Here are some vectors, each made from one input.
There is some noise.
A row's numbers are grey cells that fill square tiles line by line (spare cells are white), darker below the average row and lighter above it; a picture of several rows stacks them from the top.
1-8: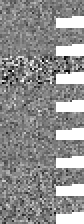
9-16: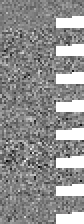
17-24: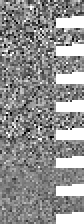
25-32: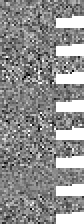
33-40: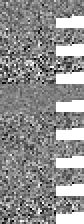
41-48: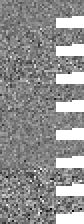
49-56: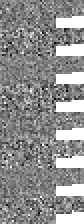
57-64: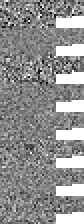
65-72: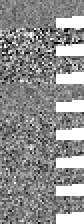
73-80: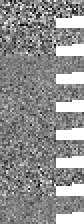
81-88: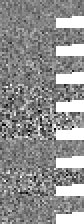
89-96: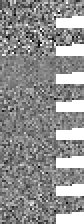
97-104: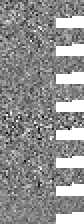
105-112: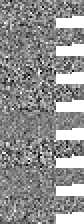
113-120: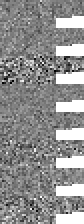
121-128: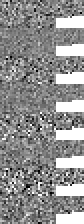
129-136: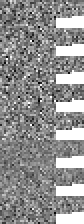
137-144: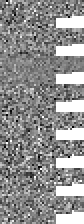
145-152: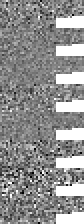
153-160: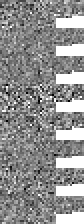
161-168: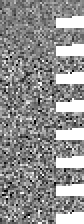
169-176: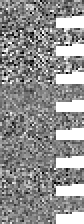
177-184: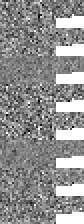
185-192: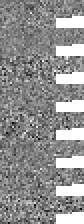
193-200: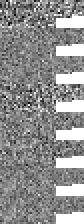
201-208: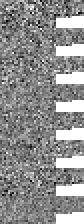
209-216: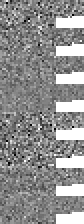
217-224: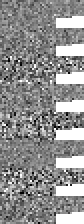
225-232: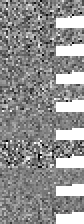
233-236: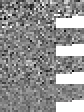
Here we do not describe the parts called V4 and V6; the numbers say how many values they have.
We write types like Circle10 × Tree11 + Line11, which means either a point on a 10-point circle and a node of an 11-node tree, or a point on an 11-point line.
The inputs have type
Bool × Bool × Bool × Bool + (Tree9 + V6) × V4.
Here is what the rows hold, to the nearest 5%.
About 60% of them hold four true/false values. The rest hold a value of V4, together with either a node of a 9-node tree, or a value of V6.
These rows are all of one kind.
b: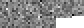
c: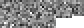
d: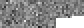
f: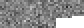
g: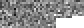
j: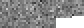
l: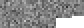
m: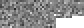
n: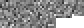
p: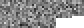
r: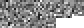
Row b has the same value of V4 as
f, g and j.
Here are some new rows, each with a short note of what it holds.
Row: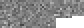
a node of a 9-node tree and a value of V4
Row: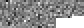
a value of V4 and a value of V6
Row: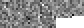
a node of a 9-node tree and a value of V4
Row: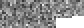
a node of a 9-node tree and a value of V4
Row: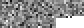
a node of a 9-node tree and a value of V4
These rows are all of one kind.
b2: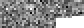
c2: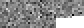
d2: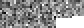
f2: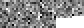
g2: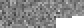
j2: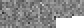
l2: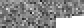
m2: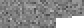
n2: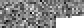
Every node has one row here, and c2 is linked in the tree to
m2.
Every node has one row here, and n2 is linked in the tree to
d2 and m2.
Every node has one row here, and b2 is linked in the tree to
g2.
